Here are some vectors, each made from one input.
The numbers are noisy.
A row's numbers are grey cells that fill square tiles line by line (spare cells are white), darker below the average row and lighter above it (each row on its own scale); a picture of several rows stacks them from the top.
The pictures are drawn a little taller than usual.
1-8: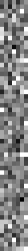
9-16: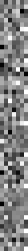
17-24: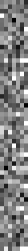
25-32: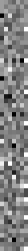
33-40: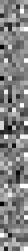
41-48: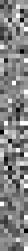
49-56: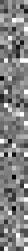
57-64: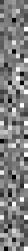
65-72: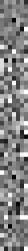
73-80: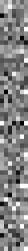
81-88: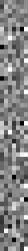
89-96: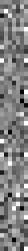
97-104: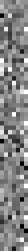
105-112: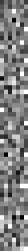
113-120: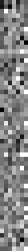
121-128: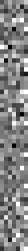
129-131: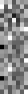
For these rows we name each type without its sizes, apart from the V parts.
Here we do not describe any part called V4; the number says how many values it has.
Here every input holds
a label, together with either a node of a tree, or a value of V4.
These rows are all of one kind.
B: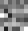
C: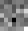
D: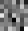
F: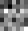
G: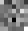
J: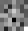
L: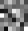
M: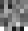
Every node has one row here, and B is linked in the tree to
J and M.
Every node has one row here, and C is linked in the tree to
F.
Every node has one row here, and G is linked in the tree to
F.
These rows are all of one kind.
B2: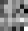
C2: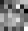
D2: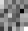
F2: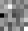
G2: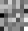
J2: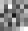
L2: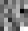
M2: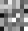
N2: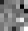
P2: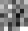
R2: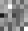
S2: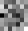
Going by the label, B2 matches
F2, G2, M2 and R2.
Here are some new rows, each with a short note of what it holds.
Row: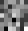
a label and a node of a tree
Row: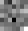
a label and a node of a tree
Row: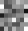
a label and a value of V4
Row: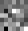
a label and a node of a tree
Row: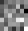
a label and a value of V4
